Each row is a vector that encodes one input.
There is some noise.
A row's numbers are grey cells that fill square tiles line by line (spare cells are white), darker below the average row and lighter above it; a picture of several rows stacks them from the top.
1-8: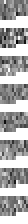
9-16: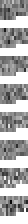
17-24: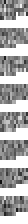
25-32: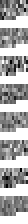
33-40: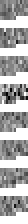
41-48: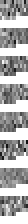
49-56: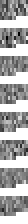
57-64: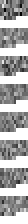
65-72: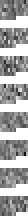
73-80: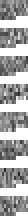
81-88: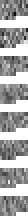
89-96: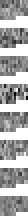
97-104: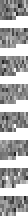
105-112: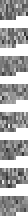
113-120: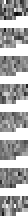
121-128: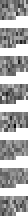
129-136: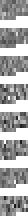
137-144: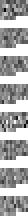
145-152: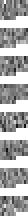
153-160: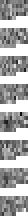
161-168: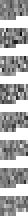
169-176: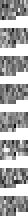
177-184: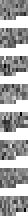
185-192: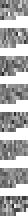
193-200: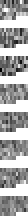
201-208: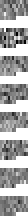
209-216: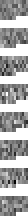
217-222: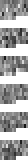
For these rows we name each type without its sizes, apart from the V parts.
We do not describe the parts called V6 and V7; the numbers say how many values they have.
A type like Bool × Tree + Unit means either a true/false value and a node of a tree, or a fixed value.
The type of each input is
Bool × (Line + V6) × (Line + V7).
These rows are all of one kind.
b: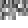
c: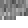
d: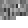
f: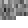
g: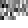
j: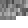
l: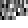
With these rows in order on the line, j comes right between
g and l.
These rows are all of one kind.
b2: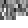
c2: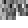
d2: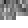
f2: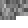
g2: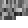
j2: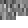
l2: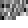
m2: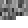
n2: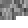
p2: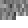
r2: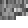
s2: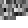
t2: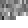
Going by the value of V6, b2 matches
g2, l2 and n2.
